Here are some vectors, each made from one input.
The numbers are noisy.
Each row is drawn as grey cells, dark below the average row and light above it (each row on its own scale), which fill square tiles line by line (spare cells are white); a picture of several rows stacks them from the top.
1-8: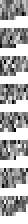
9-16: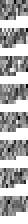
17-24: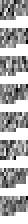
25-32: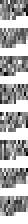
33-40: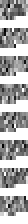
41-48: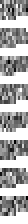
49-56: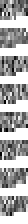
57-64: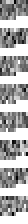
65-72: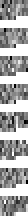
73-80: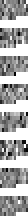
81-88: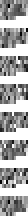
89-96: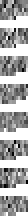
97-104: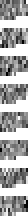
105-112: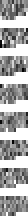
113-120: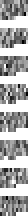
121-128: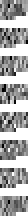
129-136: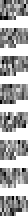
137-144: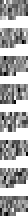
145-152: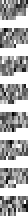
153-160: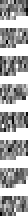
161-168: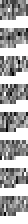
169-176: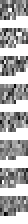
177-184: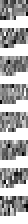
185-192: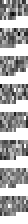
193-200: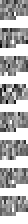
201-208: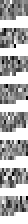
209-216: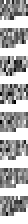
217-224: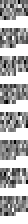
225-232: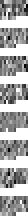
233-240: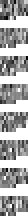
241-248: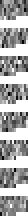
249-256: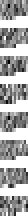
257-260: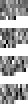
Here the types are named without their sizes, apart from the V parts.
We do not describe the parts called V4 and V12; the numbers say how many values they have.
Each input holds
either a point on a line, or four true/false values, a value of V4 and a value of V12.
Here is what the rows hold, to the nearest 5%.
About 25% of them hold a point on a line. The rest hold four true/false values, a value of V4 and a value of V12.
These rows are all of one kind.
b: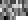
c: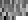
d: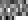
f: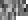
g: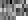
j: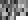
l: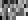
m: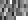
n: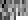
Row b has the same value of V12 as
d and g.
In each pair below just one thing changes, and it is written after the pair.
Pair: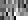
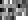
one of the four true/false values
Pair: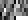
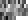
one of the four true/false values
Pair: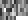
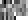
one of the four true/false values
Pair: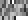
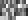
the value of V4
